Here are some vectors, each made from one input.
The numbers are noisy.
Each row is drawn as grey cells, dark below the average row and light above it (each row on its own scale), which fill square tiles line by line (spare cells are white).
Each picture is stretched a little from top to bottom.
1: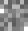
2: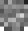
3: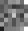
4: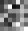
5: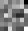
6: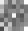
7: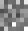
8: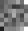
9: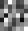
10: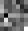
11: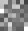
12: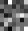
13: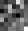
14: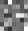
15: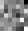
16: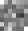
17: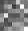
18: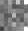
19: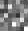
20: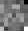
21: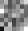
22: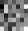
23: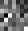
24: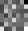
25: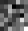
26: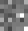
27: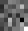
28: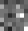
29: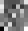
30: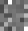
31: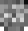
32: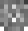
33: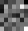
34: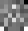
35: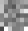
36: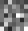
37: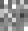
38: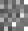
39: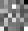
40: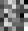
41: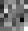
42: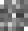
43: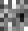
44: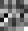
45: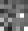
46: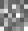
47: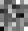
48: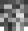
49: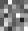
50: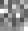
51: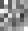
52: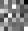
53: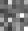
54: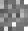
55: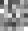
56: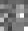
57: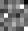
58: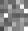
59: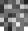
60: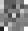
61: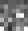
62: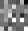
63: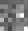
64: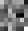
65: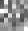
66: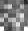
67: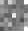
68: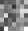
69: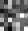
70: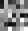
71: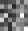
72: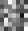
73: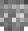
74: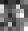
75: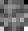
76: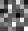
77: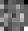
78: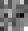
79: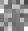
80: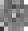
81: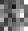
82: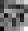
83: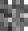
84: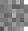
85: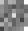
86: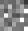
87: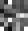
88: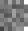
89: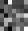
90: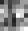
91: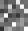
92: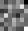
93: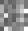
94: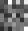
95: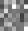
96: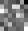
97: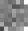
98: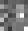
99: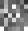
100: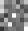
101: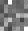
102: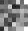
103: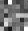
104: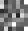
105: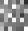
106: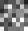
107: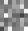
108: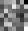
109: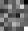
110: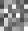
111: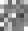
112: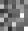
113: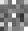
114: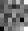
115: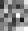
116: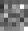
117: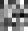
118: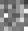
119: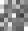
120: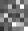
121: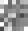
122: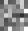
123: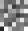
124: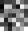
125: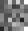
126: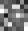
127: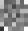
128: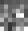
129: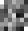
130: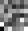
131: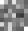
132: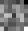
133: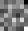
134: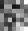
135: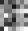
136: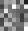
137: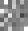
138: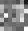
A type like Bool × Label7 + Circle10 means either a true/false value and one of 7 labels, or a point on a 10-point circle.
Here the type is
Line7.
